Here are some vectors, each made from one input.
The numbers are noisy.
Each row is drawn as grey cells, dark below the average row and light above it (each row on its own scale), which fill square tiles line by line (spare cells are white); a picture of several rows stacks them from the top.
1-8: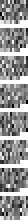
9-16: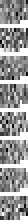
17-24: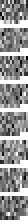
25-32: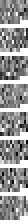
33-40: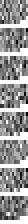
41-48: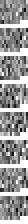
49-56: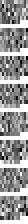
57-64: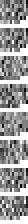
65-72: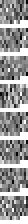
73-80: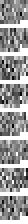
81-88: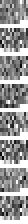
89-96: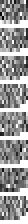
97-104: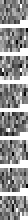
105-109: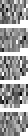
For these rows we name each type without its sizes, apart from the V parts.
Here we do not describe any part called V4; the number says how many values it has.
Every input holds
a list of items, each a true/false value and a value of V4.
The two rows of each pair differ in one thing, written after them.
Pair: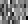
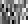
the value of V4 in item 1 of the list
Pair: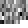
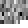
the true/false value in item 2 of the list
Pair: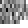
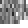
the value of V4 in item 2 of the list
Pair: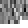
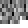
the true/false value in item 1 of the list
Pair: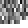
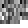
the true/false value in item 1 of the list
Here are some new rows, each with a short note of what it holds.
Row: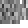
a list of two items
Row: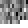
a list of one item
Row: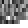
the empty list
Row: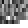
the empty list
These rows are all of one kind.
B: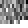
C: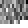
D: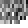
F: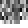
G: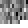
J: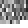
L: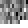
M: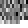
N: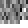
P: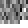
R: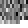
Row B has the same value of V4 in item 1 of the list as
C and J.
